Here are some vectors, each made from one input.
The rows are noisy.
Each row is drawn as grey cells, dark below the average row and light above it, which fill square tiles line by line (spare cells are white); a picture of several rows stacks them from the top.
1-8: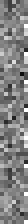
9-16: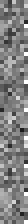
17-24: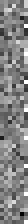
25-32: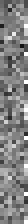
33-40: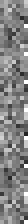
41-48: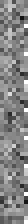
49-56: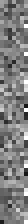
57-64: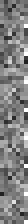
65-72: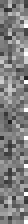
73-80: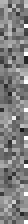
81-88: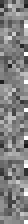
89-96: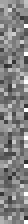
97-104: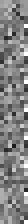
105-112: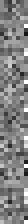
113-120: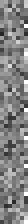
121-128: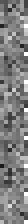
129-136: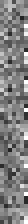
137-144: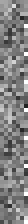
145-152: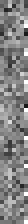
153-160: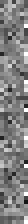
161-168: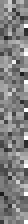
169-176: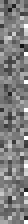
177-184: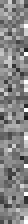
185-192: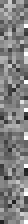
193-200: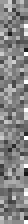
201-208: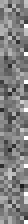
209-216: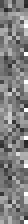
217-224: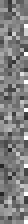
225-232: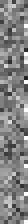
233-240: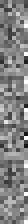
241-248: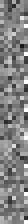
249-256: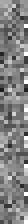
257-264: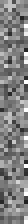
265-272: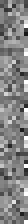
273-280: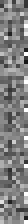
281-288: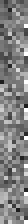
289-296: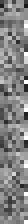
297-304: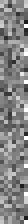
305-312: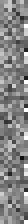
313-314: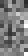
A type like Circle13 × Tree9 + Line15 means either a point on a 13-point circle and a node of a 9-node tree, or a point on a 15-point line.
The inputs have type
Circle16.
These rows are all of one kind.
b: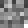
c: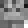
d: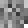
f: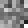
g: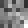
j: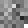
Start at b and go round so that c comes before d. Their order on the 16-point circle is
b, c, g, f, d, j.
